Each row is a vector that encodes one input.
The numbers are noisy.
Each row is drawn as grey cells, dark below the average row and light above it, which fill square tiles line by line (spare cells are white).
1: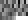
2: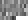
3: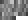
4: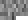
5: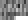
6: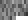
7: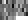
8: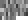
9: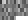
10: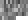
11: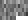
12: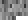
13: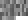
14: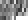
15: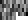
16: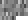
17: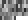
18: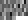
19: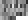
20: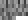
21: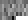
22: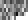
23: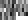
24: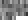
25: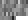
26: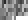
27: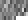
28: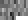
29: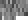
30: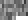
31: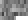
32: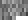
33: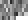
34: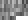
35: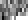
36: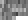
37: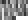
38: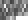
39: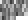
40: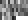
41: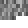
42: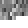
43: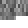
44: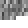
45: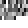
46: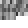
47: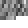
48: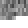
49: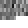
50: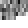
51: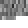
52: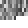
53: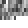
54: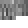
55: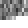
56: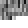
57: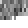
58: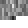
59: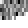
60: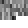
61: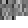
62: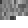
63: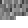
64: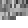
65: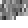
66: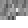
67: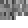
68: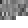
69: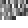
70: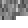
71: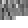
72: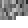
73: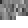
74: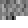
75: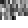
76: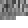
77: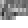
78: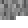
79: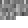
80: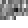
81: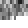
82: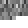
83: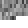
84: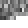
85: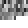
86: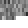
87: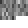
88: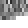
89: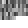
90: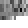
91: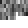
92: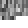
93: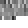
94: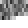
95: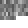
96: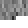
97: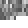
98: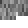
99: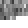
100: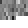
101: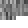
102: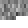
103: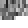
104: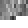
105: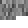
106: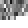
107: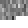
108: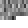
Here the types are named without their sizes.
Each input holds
either a label, or four true/false values.
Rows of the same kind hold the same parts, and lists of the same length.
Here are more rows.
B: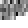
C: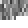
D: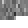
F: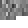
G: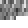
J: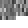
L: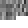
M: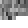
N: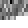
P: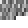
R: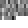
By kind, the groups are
B, C, G, N, P
D, F, J, L, M, R

